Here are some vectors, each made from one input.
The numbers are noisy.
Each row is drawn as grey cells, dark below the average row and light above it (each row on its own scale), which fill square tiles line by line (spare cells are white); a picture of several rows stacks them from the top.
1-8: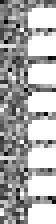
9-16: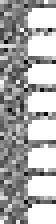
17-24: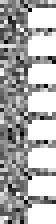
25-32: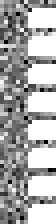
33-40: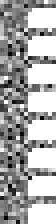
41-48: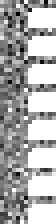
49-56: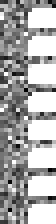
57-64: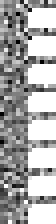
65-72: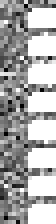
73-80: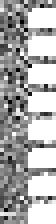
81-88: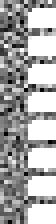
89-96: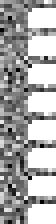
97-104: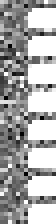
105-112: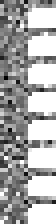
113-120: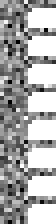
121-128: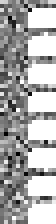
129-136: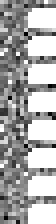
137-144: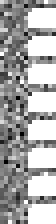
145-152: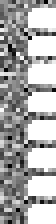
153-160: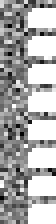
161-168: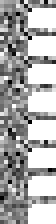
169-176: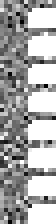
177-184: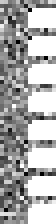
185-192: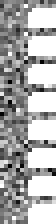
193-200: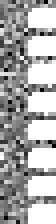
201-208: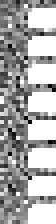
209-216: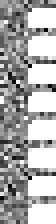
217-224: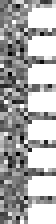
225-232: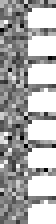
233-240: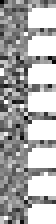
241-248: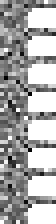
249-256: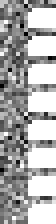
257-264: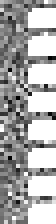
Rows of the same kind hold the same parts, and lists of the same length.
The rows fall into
2 kinds.
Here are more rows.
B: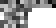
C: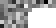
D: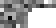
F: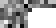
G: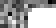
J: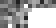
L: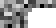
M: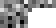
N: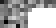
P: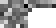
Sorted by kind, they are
B, C, G, J, N
D, F, L, M, P

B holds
one of 12 labels.
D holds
three true/false values.
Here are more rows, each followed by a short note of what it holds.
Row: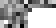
three true/false values
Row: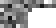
three true/false values
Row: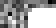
one of 12 labels
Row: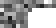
three true/false values
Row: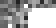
one of 12 labels
